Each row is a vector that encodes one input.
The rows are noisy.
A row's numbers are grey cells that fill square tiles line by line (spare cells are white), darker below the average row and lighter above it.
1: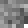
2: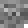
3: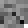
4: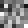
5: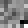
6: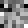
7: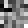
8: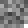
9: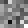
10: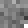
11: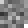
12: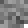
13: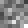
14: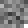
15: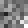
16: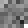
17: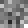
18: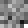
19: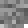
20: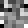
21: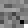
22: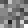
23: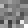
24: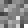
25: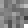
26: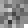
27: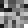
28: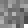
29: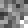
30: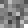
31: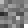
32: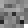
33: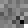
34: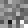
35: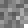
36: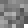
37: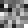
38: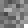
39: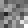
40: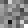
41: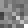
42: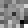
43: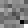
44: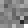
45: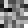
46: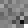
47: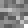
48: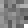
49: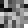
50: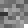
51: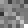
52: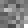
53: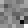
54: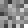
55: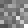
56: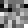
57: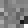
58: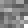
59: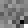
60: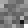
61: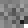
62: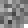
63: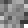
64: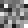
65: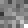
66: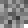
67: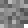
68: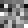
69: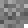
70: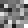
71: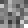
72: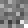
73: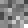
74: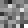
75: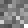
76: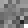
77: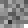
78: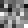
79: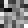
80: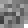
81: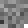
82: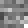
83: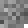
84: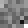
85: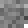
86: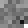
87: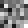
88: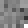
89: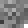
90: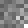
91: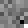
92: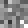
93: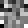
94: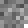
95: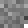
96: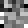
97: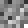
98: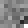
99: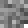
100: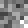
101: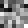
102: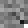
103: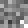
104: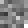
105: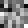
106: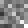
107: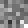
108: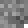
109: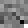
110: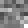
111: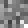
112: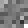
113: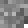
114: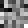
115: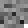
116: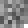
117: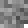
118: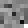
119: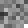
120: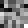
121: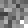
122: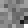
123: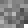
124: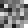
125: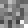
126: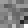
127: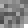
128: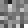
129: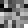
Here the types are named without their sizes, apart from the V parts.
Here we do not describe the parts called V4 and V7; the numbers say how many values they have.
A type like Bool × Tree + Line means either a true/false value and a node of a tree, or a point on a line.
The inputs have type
(Bool × Bool × Bool + V7) × V4 + Line.
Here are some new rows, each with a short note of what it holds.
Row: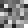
a point on a line
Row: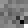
three true/false values and a value of V4
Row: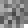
three true/false values and a value of V4
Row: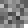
three true/false values and a value of V4
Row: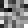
a point on a line
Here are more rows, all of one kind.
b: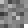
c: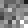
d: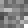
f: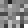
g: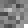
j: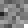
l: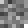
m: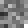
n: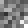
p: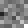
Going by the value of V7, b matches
f, l, m and n.
